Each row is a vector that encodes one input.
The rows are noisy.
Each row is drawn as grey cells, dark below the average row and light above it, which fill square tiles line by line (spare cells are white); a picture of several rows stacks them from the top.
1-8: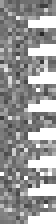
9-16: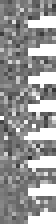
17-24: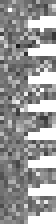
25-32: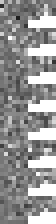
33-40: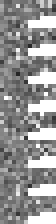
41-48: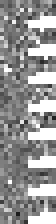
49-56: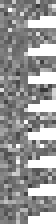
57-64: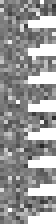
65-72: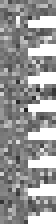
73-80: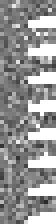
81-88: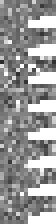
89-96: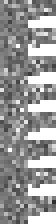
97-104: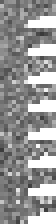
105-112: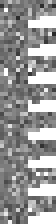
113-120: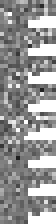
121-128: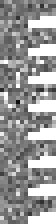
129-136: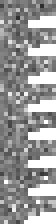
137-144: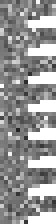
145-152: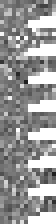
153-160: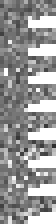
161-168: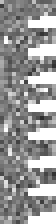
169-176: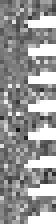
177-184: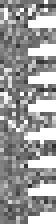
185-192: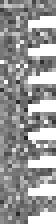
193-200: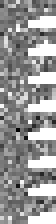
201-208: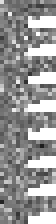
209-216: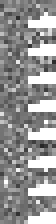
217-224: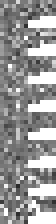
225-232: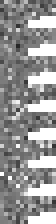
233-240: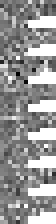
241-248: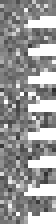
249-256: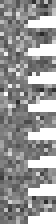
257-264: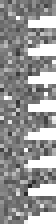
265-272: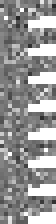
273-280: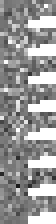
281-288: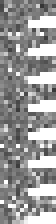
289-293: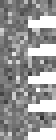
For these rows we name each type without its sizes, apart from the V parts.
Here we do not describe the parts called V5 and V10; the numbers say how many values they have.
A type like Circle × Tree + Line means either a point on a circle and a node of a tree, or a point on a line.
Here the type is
Bool × Bool × Bool + (Label + Line × Line) × V10 + V5.
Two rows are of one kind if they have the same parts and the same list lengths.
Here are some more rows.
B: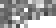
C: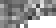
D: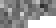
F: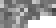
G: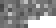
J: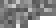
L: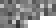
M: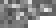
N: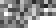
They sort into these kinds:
B, C, L
D, F, N
G
J, M

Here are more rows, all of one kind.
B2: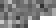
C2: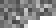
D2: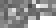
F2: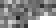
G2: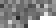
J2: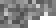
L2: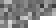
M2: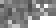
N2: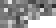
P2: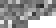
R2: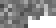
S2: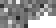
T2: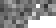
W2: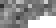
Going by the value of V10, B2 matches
F2, L2 and N2.
